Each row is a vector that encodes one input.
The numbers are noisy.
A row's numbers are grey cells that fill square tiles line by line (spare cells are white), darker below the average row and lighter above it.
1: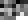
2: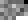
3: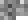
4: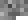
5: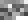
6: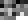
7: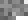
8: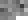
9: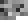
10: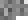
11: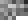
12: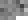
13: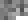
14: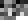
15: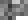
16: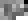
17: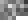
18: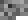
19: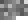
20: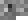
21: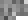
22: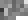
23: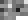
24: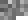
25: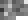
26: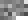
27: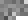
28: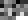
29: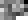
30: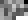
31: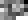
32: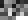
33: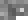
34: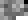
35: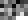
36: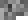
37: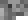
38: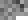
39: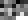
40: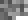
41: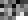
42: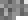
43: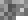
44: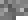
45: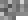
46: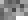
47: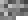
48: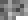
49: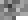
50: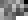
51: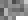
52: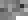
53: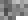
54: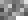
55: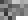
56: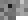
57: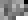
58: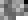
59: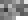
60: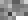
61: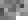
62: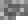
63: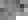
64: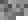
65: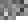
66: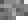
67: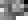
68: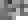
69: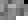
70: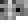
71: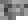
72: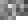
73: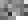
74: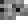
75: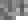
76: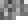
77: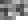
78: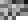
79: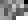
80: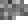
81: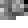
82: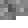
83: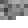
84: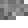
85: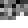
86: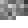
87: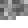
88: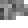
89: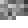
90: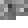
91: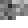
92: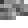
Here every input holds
a list of up to three points on a 5-point line.
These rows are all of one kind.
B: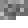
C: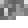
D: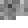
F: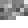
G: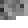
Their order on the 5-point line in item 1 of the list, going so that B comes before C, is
B, D, G, C, F.
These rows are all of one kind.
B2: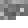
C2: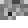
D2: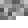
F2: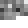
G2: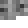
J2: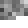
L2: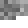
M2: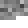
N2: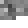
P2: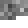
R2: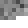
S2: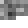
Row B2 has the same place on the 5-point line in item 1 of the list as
N2, P2 and S2.
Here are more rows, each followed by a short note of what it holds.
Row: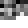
the empty list
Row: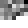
a list of one item
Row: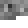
a list of three items
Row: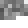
a list of three items
